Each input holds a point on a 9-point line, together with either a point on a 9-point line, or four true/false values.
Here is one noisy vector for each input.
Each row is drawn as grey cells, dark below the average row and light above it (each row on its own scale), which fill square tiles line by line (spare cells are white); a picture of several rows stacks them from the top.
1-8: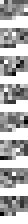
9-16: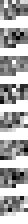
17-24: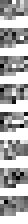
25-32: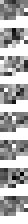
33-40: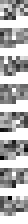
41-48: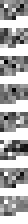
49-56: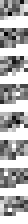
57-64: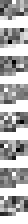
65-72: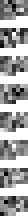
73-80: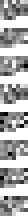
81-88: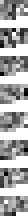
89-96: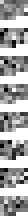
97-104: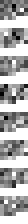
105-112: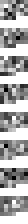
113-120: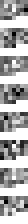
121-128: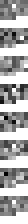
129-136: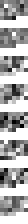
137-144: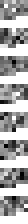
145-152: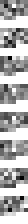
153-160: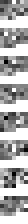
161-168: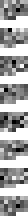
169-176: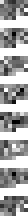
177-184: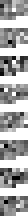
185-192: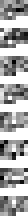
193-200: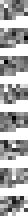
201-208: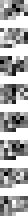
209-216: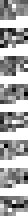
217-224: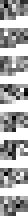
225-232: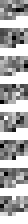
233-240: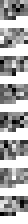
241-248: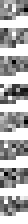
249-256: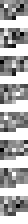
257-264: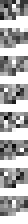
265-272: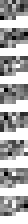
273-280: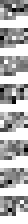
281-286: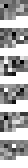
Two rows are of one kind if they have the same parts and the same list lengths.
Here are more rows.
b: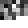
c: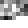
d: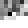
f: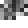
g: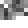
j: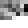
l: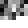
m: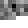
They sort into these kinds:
b, c, j, l, m
d, f, g

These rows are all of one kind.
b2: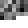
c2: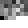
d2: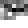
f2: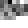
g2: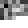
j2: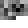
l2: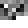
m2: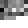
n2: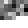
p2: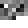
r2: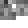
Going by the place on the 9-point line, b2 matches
j2, l2, n2 and p2.
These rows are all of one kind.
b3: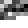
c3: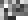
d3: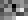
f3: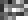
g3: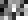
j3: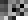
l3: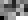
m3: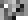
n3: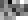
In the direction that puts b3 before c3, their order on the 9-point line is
j3, g3, d3, f3, n3, l3, b3, m3, c3.
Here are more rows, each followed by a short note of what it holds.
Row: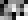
a point on a 9-point line and four true/false values
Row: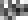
a point on a 9-point line and four true/false values
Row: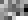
a point on a 9-point line and four true/false values
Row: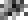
a point on each of two 9-point lines
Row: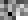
a point on each of two 9-point lines
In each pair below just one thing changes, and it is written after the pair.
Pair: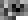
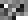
one of the four true/false values
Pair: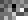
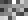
one of the four true/false values
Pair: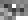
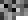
one of the four true/false values
